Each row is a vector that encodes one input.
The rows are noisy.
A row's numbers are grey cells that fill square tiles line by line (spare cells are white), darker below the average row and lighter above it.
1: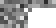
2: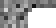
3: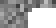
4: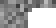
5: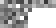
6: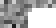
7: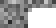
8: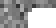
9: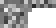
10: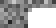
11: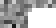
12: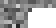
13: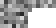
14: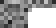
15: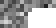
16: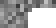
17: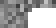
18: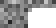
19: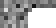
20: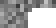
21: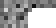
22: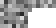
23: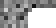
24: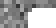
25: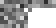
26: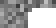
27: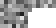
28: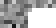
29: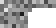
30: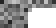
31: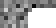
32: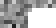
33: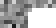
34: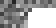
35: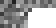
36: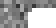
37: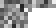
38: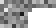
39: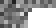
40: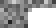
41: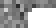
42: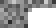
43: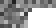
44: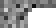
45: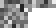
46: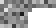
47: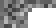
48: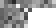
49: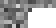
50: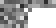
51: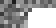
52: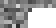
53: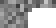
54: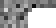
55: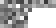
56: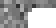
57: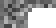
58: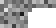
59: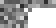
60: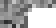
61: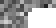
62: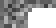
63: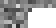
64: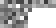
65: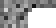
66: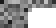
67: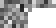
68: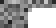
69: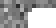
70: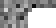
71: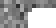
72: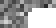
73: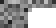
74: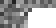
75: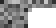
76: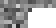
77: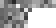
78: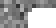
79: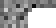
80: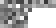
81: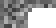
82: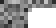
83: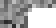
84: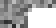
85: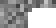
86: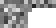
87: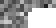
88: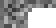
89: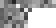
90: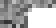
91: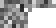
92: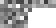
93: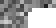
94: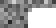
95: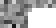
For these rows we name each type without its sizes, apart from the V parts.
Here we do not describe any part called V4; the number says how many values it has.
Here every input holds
a true/false value, together with either a point on a line, or a value of V4.
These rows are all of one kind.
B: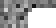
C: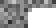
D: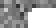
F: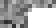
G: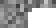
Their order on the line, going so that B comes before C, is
B, D, G, C, F.
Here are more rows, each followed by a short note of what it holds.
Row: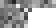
a true/false value and a value of V4
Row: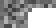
a true/false value and a value of V4
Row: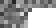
a true/false value and a value of V4
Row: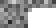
a point on a line and a true/false value
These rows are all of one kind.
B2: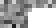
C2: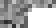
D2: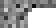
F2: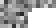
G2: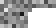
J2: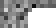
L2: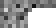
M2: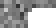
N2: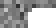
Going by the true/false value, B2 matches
C2, F2 and G2.
